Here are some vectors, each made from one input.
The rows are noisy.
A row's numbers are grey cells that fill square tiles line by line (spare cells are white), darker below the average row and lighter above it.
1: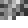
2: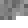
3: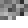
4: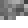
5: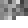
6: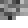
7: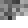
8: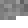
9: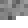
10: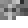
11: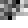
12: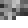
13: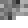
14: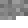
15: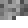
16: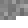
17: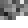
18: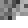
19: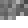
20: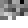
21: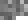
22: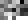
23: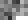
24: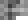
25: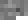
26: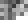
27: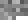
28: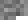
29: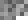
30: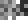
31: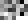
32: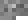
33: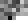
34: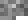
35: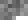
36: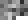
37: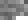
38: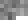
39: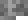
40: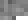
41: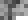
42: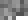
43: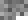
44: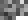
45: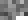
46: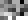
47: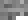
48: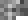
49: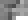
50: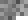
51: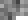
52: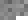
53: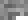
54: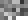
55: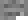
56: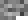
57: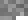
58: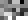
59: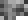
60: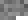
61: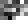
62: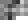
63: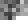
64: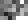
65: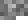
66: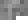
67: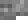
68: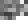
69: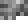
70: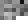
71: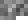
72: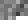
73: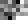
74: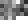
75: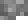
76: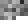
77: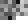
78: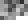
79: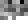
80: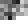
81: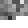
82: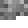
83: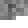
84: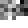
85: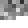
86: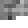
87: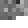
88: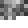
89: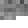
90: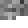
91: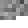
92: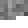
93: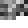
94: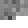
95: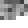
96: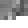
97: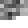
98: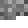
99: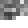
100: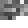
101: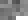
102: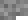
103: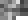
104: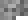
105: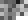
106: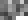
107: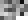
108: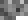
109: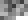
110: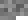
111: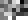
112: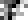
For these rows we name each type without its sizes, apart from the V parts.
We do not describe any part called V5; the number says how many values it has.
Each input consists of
four true/false values, together with either a node of a tree, or a value of V5.
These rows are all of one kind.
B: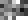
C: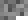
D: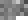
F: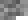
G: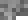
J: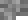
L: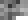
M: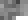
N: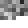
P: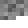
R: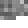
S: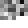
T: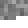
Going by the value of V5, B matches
D, R, S and T.
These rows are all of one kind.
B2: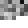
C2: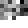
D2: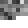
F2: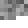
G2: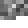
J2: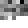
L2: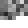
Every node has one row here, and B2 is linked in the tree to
C2, F2 and L2.
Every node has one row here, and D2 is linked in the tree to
C2.
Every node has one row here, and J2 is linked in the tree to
F2.
